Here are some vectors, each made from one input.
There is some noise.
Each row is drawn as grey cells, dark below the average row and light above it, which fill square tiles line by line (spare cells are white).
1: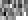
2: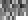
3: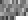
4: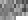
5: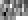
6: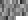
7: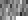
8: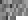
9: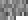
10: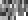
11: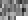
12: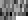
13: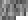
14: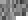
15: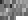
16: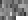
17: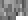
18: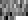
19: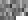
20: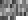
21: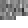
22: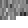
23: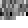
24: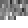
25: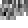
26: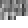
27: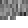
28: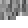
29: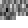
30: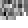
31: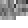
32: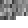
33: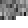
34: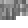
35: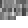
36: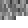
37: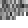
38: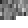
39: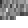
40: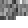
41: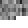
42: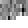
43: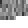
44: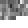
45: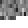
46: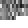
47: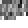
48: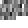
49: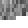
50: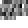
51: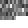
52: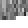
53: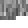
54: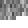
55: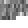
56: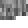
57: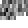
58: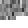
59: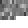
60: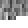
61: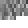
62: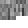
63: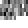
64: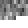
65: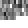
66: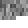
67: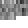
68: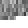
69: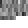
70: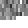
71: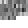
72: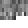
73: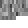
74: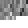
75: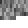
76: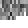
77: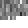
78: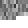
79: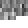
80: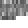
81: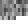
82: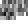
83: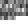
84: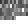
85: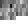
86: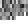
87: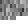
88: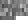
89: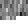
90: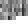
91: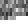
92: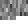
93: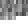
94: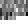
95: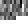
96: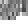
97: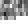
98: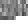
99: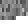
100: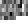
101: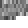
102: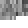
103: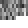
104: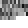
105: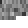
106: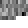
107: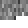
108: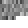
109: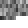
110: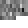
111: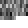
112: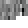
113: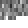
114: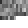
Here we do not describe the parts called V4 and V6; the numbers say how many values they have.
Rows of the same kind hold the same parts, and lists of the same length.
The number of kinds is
2.
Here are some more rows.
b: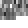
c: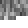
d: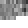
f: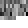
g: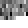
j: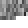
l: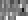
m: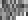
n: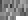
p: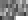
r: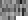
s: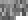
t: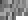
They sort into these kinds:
b, f, g, m
c, d, j, l, n, p, r, s, t

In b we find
a point on a 5-point line, a value of V4 and a value of V6.
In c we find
a point on a 5-point line, three true/false values and a value of V4.
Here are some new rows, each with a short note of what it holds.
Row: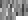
a point on a 5-point line, three true/false values and a value of V4
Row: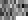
a point on a 5-point line, a value of V4 and a value of V6
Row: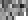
a point on a 5-point line, a value of V4 and a value of V6
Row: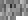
a point on a 5-point line, three true/false values and a value of V4
